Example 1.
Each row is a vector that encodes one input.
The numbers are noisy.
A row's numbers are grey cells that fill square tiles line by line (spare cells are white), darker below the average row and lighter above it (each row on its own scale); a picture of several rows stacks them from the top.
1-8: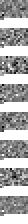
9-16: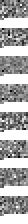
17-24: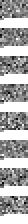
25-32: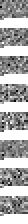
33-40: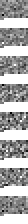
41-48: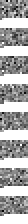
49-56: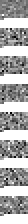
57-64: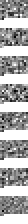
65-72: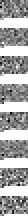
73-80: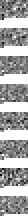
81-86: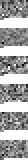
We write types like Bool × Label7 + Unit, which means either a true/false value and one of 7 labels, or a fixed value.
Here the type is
Bool × Bool × Bool × Bool + Label5.
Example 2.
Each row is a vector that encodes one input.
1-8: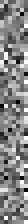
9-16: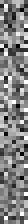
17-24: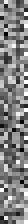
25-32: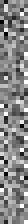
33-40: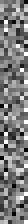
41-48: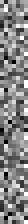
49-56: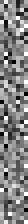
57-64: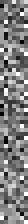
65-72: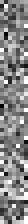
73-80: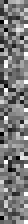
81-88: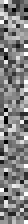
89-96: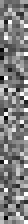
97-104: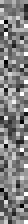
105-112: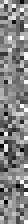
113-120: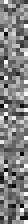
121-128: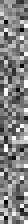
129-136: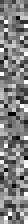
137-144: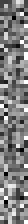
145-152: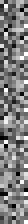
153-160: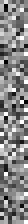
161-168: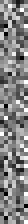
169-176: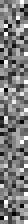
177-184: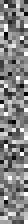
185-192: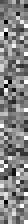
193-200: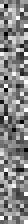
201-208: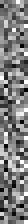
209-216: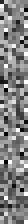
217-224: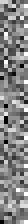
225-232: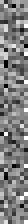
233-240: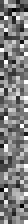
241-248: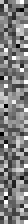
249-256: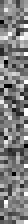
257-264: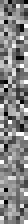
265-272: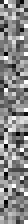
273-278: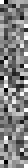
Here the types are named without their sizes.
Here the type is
List(Line).
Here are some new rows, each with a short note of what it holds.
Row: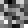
the empty list
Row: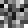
a list of two items
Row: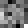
the empty list
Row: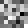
a list of two items
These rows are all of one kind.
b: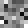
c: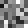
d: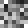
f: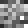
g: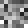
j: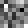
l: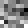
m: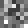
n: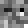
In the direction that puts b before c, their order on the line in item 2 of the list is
m, g, f, d, j, l, b, n, c.
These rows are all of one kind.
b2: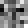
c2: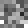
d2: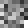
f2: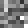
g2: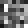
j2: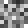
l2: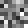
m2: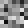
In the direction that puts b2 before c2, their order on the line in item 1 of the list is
j2, g2, l2, f2, b2, c2, d2, m2.
